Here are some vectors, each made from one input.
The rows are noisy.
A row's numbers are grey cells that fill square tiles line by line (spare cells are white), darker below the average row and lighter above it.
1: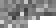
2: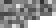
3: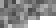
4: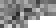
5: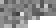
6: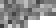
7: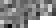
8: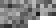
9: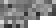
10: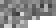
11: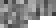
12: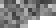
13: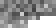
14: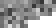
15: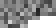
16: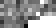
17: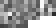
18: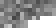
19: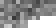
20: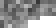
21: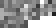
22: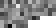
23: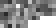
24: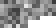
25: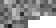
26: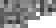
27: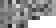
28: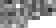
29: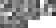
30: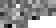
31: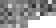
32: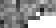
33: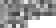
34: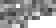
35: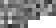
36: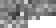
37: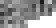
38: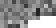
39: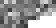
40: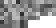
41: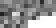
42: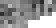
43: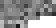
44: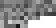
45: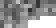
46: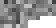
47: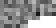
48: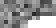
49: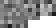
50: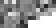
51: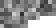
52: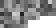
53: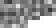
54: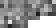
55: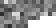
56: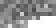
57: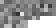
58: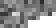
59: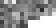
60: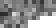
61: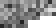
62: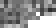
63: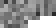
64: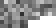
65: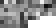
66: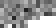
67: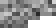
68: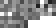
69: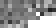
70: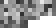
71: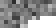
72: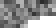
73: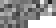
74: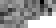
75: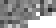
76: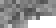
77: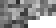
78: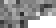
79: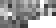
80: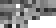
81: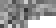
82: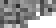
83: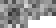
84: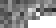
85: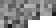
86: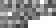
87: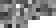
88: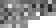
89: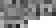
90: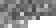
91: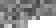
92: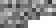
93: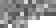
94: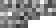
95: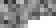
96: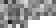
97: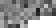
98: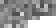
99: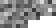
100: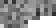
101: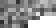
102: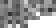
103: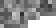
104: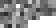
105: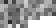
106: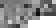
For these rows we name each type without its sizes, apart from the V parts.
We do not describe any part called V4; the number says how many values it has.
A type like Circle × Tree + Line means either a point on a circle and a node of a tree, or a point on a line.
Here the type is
Line × (Line + V4).
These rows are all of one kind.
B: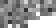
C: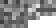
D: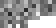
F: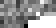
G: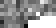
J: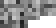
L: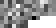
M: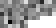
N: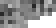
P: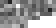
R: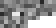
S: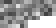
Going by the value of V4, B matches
C, F and G.
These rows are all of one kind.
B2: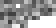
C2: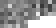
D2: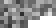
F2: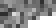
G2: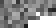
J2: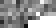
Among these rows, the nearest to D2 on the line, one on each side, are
G2 and J2.
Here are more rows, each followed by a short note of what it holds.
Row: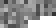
a point on each of two lines
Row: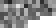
a point on a line and a value of V4
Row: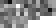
a point on a line and a value of V4
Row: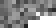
a point on a line and a value of V4
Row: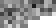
a point on a line and a value of V4
